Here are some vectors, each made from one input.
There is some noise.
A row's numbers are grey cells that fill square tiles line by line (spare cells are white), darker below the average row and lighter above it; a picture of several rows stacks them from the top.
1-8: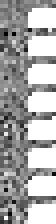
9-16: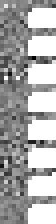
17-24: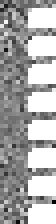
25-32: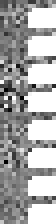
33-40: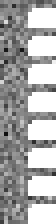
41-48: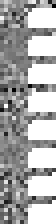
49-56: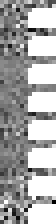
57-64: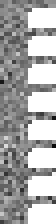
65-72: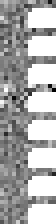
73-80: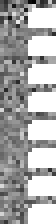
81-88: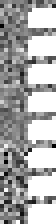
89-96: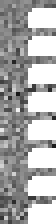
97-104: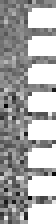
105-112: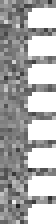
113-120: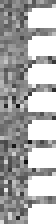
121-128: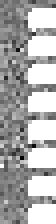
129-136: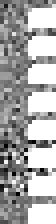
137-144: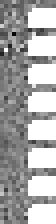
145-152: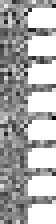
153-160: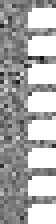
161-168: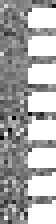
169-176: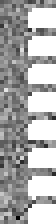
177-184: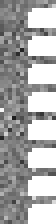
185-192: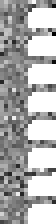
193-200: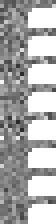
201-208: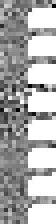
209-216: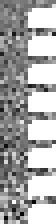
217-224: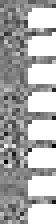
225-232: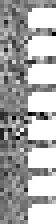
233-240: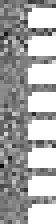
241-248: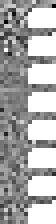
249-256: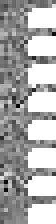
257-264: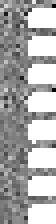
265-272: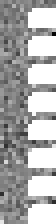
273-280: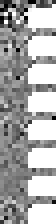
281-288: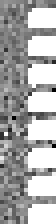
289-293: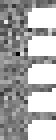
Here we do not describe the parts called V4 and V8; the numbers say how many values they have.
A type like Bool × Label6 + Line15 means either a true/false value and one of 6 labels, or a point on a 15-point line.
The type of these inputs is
Line9 × (Tree13 + V8) + V4.
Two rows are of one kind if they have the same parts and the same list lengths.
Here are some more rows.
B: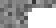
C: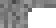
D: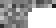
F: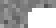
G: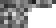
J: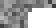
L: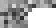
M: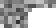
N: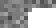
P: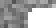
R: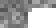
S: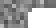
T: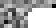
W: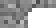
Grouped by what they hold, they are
B, C, F, G, N, P, S
D, J
L, M, R, T, W

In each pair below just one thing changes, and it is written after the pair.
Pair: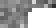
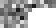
the value of V8
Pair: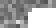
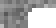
the place on the 9-point line
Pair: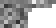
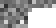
the place on the 9-point line
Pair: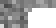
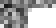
the value of V8
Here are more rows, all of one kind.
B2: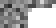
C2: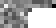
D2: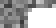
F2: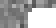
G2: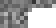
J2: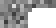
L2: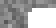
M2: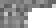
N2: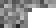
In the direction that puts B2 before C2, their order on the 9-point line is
B2, C2, D2, N2, F2, G2, M2, J2, L2.
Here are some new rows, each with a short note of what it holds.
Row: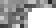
a value of V4
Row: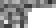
a value of V4
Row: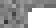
a point on a 9-point line and a node of a 13-node tree
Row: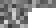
a point on a 9-point line and a value of V8
